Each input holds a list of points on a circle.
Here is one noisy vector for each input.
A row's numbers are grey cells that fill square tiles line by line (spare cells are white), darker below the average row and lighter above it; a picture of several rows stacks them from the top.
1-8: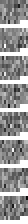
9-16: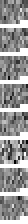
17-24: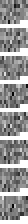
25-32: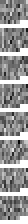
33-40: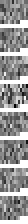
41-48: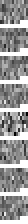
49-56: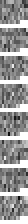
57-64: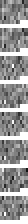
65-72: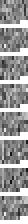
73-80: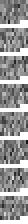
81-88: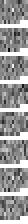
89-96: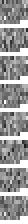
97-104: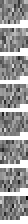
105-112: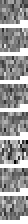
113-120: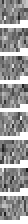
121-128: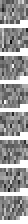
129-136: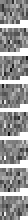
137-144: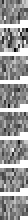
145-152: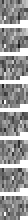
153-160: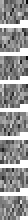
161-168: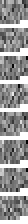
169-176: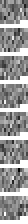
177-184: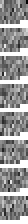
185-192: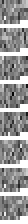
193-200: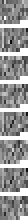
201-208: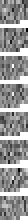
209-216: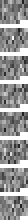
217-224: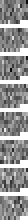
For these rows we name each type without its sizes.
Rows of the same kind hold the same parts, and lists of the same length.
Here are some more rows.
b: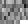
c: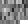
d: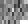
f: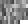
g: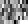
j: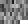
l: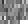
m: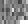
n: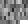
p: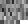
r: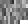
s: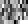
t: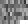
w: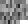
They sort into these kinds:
b, l, t
c, d, j, m, n, p
f, r, w
g, s

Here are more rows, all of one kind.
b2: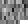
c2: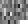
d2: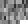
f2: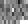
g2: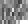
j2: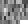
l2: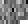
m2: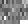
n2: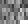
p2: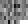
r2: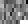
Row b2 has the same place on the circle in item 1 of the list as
d2, j2 and n2.
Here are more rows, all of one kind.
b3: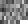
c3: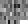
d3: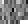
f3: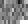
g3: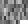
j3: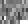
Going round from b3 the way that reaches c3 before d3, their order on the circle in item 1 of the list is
b3, j3, f3, c3, g3, d3.
